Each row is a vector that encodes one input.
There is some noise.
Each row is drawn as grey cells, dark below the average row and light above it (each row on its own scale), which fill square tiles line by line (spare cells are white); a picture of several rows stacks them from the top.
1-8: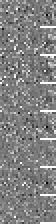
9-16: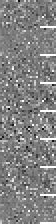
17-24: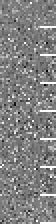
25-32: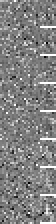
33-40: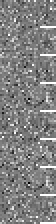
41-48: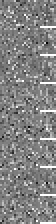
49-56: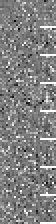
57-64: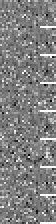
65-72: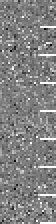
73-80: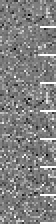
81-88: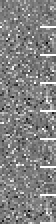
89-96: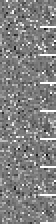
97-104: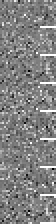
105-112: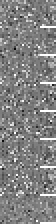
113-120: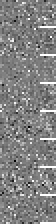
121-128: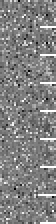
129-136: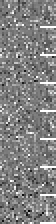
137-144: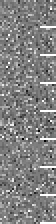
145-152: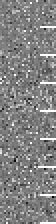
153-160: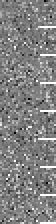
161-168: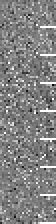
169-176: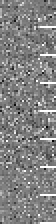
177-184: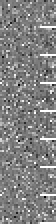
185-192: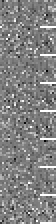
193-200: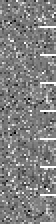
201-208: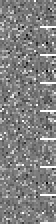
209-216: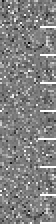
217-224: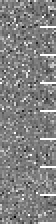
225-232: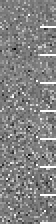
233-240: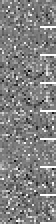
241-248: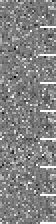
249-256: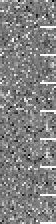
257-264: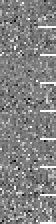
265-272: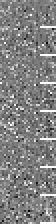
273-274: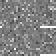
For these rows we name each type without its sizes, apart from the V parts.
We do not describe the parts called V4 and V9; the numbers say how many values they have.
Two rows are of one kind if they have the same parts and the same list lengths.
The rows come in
5 kinds.
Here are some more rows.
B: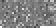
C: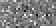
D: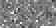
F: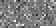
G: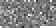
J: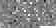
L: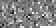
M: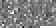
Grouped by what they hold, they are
B, F
C
D, G, M
J
L

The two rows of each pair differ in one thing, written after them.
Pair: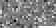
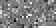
the node of the tree
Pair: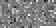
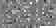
the place on the line
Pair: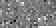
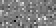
the place on the line
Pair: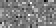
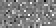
the node of the tree
